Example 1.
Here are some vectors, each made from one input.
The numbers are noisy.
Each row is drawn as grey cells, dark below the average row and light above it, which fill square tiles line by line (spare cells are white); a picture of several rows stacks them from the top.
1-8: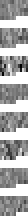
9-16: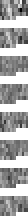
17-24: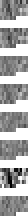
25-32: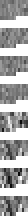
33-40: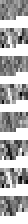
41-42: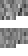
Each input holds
a point on a 6-point line.
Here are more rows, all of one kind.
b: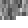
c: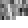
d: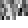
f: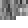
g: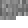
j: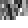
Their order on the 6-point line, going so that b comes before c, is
f, d, b, c, g, j.
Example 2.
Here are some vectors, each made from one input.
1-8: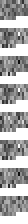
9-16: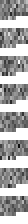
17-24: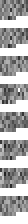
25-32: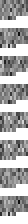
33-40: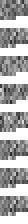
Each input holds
three true/false values.
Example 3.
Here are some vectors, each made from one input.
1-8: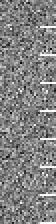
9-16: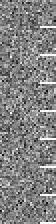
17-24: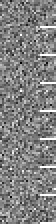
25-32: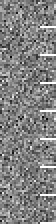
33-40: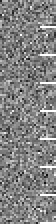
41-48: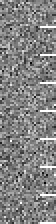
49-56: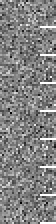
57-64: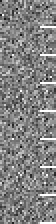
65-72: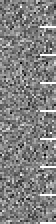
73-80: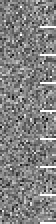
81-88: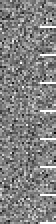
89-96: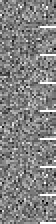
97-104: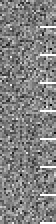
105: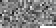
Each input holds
four true/false values.
